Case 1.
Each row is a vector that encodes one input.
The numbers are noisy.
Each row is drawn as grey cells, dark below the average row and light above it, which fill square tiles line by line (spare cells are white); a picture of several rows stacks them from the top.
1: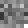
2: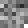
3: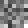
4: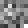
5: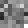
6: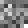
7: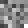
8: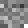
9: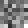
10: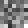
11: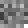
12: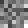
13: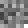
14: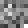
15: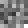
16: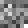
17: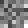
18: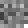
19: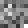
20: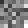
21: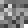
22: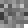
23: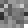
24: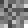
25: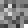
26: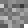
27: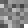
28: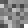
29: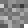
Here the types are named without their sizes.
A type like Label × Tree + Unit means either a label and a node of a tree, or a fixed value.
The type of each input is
Line.
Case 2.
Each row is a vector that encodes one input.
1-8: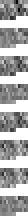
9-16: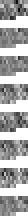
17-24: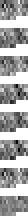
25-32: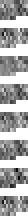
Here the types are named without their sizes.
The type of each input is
Line.
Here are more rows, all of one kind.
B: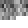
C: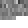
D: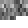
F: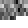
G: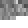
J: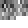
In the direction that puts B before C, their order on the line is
J, B, G, C, D, F.
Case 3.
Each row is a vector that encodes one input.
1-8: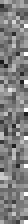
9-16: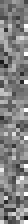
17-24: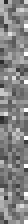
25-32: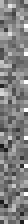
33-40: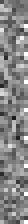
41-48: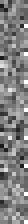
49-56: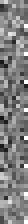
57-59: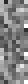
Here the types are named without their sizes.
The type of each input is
Line.
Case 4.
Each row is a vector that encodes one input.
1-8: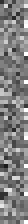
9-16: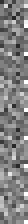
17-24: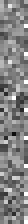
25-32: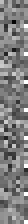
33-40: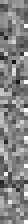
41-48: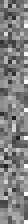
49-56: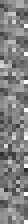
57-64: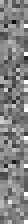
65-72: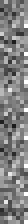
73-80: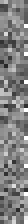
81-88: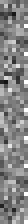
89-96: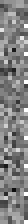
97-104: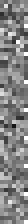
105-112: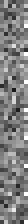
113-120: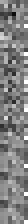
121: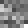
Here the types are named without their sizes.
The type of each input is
Circle.
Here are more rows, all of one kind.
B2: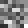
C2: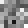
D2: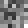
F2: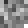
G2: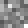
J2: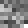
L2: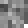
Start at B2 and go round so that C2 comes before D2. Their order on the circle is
B2, C2, F2, G2, J2, L2, D2.
